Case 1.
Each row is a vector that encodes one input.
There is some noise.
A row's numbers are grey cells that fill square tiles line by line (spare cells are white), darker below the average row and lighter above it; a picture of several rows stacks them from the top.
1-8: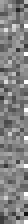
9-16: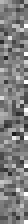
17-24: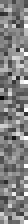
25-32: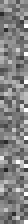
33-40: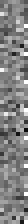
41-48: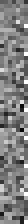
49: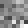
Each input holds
a point on a 5-point line, together with either a fixed value, or a node of a 7-node tree.
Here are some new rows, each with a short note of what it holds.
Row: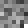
a point on a 5-point line
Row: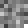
a point on a 5-point line
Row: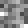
a point on a 5-point line
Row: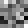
a point on a 5-point line and a node of a 7-node tree
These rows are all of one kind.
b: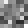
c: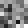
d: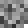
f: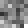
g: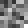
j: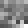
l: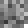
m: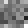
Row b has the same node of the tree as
f and m.
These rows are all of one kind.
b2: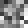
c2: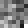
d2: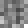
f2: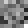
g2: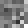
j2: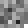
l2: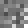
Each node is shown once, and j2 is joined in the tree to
b2, f2 and g2.
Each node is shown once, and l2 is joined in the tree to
b2.
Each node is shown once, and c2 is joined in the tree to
f2.
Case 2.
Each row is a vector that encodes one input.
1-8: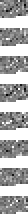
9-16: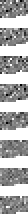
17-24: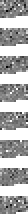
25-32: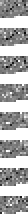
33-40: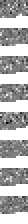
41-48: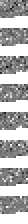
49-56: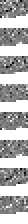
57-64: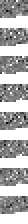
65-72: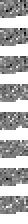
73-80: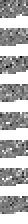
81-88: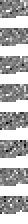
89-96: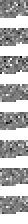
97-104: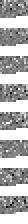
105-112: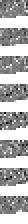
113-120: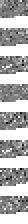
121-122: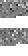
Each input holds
a point on an 8-point line and a node of a 9-node tree.
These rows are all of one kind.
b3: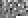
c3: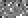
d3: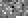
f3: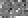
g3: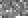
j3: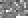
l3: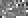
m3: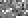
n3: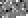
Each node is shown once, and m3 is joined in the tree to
b3 and j3.
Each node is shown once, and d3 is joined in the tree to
g3.
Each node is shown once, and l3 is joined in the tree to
j3 and n3.
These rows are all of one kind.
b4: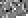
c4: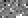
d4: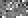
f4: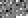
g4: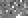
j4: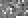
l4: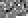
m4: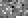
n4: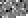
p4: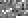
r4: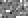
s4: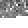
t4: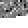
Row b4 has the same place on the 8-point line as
l4 and t4.
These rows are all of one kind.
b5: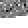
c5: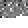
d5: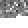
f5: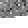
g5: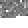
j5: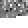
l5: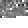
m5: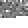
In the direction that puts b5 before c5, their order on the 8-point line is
j5, b5, f5, m5, g5, d5, c5, l5.
